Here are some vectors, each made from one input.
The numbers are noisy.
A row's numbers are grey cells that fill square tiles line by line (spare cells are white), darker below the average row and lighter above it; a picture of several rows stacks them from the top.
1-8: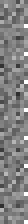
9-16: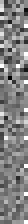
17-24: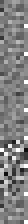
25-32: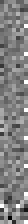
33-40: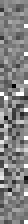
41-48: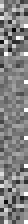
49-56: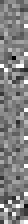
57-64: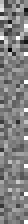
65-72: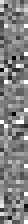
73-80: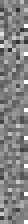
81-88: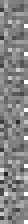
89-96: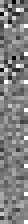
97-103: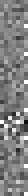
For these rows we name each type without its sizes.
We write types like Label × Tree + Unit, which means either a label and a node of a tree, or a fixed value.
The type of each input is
Bool × Bool × Bool × Bool + Circle.
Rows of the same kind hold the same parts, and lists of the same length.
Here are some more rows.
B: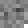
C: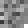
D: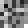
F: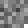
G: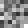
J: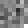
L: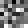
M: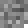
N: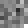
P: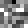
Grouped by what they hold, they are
B, F, J, M, N
C, D, G, L, P

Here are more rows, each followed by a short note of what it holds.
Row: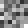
a point on a circle
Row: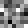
a point on a circle
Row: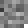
four true/false values
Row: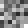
a point on a circle
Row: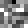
a point on a circle
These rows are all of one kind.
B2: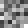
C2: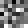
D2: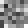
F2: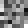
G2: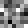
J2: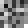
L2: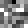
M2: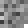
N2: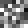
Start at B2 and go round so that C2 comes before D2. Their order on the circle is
B2, F2, G2, L2, N2, C2, J2, D2, M2.
